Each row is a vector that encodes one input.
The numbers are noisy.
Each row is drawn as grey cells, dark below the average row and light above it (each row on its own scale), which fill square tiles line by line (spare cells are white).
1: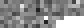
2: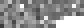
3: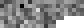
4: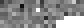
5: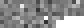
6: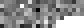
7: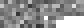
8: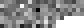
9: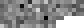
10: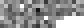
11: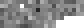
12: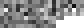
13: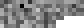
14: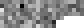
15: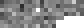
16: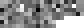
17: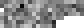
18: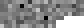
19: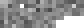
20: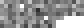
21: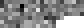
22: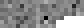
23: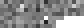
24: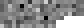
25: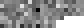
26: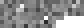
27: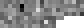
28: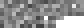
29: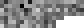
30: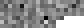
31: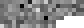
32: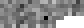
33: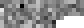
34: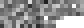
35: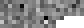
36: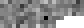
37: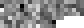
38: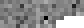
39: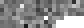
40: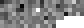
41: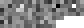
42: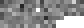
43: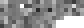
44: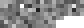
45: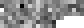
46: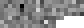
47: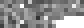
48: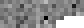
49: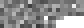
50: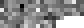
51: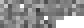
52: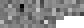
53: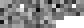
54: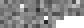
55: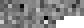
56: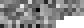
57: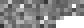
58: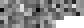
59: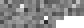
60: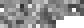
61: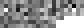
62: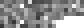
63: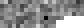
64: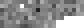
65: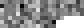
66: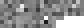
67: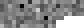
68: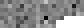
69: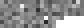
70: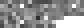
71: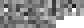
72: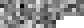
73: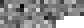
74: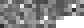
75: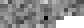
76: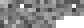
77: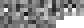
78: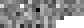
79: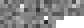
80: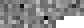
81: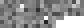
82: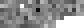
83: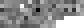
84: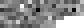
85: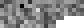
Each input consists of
either a point on a 9-point circle and a true/false value, or a fixed value.
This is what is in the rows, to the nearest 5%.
About 95% of them hold a point on a 9-point circle and a true/false value. The rest hold a fixed value.
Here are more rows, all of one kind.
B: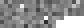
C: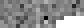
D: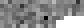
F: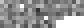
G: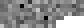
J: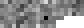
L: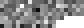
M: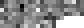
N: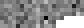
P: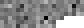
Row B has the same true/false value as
F and L.
